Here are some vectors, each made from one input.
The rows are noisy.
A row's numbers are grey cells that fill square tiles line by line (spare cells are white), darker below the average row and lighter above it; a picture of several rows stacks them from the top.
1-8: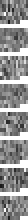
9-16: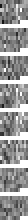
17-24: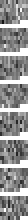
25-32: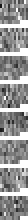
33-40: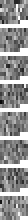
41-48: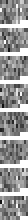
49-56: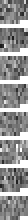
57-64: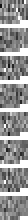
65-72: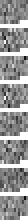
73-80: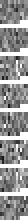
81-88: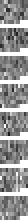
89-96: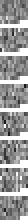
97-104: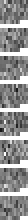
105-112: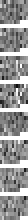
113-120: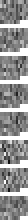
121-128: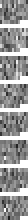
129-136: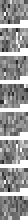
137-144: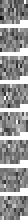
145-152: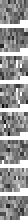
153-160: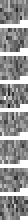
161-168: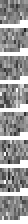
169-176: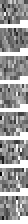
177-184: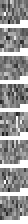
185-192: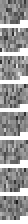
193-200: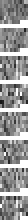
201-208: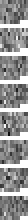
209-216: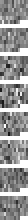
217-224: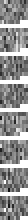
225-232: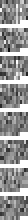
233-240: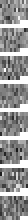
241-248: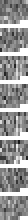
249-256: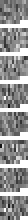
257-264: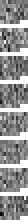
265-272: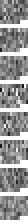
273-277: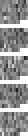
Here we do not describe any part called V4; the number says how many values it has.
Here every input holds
a point on a 7-point line, together with either a point on a 9-point line, or a list of up to two values of V4.
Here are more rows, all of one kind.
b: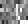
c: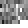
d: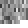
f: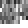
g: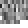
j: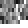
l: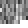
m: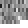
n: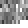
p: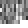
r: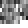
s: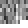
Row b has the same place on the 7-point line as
c, l and p.
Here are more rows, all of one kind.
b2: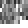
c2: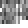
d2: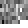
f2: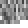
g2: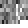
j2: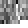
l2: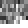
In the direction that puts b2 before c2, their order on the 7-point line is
l2, b2, d2, c2, g2, f2, j2.
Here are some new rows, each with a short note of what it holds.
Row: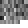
a point on a 7-point line, together with a list of two items
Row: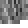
a point on a 7-point line, together with a list of two items
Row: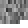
a point on a 7-point line, together with a list of one item
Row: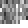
a point on a 7-point line and a point on a 9-point line
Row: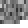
a point on a 7-point line, together with a list of two items
